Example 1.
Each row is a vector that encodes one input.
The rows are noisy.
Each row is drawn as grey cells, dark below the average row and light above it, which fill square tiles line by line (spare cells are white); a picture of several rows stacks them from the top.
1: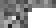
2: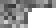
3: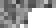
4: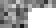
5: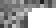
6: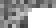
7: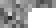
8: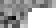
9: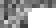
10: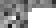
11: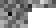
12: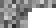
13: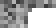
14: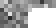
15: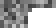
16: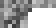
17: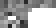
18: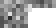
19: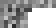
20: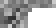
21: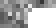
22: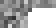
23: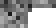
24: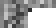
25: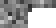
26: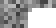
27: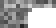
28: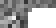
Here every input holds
three true/false values.
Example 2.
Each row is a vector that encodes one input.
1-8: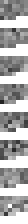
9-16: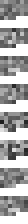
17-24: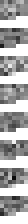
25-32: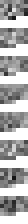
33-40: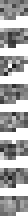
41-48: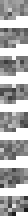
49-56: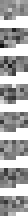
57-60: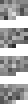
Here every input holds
four true/false values.
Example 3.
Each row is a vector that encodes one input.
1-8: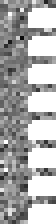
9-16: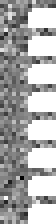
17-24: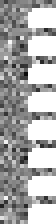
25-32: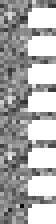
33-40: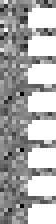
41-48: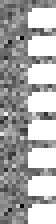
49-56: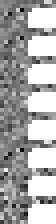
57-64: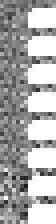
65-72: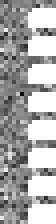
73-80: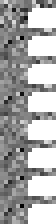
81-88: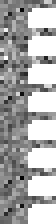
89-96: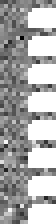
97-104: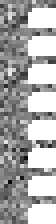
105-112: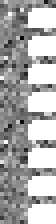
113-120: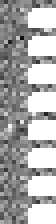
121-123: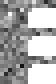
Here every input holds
three true/false values.
